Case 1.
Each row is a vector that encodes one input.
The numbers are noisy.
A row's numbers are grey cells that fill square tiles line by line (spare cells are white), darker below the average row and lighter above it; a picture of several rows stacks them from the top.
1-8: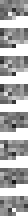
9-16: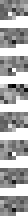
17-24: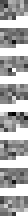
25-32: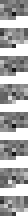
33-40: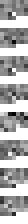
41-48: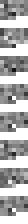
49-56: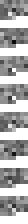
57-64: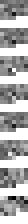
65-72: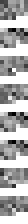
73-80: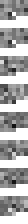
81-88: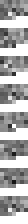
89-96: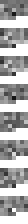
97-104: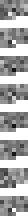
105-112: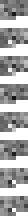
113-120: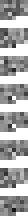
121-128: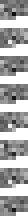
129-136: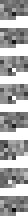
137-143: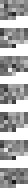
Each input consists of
either a point on an 8-point circle, or a fixed value.
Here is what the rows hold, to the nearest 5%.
About 95% of them hold a point on an 8-point circle. The rest hold a fixed value.
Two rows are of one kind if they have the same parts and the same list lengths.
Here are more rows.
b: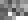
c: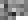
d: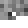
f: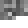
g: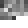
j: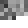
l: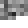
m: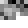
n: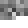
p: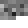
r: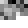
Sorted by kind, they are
b, c, d, f, g, j, l, n, p
m, r

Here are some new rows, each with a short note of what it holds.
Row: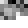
a fixed value
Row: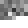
a point on an 8-point circle
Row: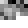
a fixed value
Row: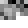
a fixed value
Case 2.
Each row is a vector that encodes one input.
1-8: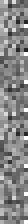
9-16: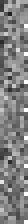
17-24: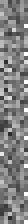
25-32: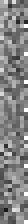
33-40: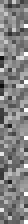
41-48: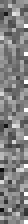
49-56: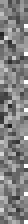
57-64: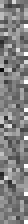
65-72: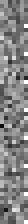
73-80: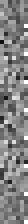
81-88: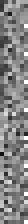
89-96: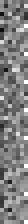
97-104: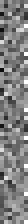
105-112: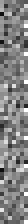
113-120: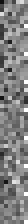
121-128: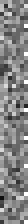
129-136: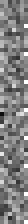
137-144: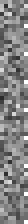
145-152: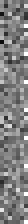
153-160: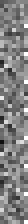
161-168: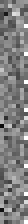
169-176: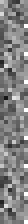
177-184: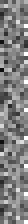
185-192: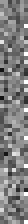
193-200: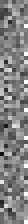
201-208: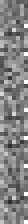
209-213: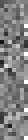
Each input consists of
a node of a 19-node tree.
